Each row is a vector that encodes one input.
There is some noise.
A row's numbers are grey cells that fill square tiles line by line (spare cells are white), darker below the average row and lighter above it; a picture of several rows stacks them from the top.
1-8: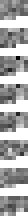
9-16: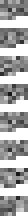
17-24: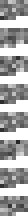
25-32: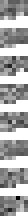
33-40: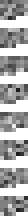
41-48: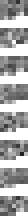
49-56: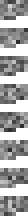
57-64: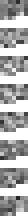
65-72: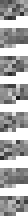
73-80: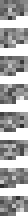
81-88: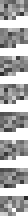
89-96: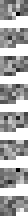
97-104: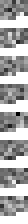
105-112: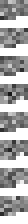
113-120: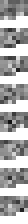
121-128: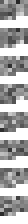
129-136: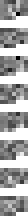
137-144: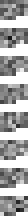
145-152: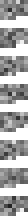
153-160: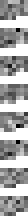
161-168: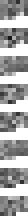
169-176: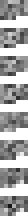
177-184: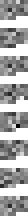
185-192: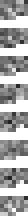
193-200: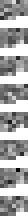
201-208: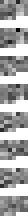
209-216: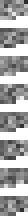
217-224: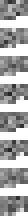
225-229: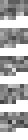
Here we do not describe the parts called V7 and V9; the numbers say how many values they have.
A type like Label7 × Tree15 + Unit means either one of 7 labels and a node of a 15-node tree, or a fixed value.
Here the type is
Bool × Bool × Bool × Bool + (Line8 + V9) × V7.
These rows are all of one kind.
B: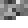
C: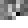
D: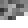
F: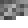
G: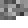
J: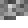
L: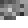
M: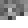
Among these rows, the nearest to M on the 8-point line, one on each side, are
D and G.
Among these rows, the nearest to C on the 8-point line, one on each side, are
B and J.
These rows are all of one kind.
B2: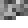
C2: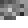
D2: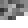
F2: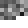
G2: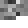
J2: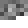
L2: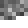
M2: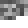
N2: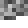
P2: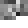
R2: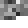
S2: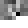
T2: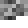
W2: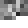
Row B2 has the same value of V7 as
N2, R2 and T2.
